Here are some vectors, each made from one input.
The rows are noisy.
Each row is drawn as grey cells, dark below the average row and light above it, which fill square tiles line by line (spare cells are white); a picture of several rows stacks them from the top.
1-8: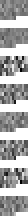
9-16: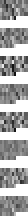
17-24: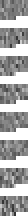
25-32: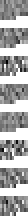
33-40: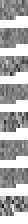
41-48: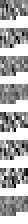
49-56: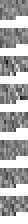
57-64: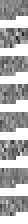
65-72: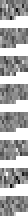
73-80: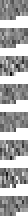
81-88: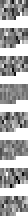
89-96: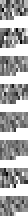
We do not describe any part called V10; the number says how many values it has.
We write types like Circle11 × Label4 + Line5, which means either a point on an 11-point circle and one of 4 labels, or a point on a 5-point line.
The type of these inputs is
(Bool × Bool × Bool + V10) × Line7.
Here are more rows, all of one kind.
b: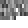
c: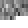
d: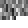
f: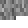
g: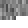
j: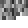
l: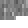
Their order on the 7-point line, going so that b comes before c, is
d, g, j, l, f, b, c.
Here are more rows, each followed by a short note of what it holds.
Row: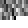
a point on a 7-point line and a value of V10
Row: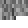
a point on a 7-point line and a value of V10
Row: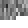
a point on a 7-point line and three true/false values
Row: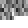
a point on a 7-point line and a value of V10
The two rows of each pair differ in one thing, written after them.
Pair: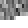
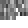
the place on the 7-point line
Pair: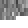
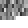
the place on the 7-point line
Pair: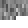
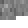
the place on the 7-point line
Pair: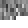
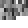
the place on the 7-point line
